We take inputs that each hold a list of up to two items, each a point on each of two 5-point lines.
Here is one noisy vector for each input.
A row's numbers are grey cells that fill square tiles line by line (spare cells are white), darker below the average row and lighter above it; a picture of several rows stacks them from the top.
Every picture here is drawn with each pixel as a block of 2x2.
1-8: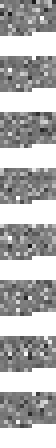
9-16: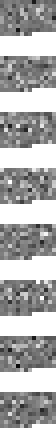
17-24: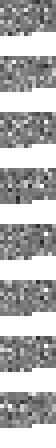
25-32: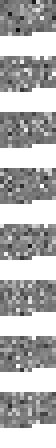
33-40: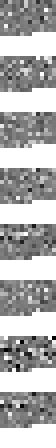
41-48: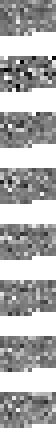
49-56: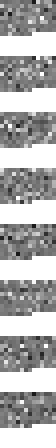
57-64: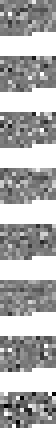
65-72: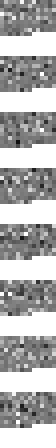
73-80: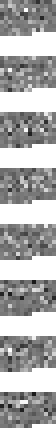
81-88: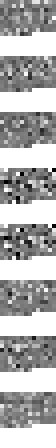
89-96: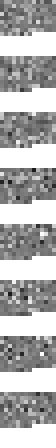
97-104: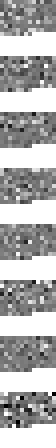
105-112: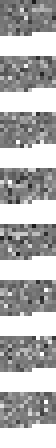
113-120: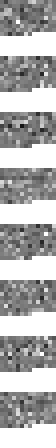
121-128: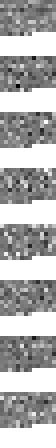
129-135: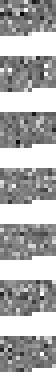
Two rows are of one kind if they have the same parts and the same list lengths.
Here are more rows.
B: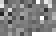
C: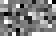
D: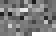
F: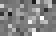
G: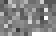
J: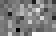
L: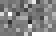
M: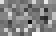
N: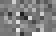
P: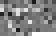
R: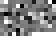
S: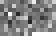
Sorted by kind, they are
B, D, F, J, P
C, R
G, L, M, N, S

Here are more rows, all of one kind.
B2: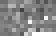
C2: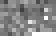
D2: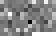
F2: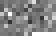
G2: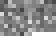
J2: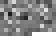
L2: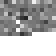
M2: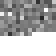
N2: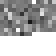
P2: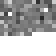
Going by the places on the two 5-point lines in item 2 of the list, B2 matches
F2 and G2.
